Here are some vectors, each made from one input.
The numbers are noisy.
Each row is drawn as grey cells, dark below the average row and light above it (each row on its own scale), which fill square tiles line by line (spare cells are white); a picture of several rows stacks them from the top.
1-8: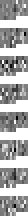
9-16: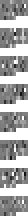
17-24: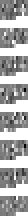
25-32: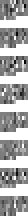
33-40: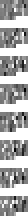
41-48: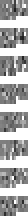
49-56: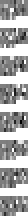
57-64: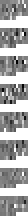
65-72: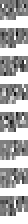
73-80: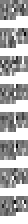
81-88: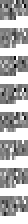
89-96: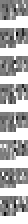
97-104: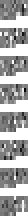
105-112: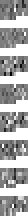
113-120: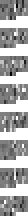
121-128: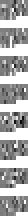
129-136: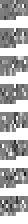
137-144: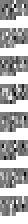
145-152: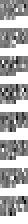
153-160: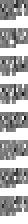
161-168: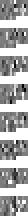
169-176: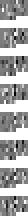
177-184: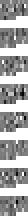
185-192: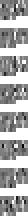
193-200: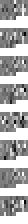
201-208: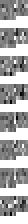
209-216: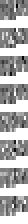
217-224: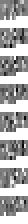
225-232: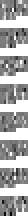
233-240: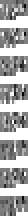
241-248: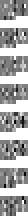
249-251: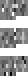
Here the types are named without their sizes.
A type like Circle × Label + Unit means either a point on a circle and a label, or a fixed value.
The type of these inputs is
Line × (Tree + Unit).
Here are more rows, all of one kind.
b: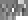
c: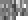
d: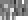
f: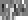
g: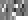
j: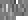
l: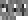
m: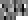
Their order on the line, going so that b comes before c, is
l, j, g, b, d, f, m, c.
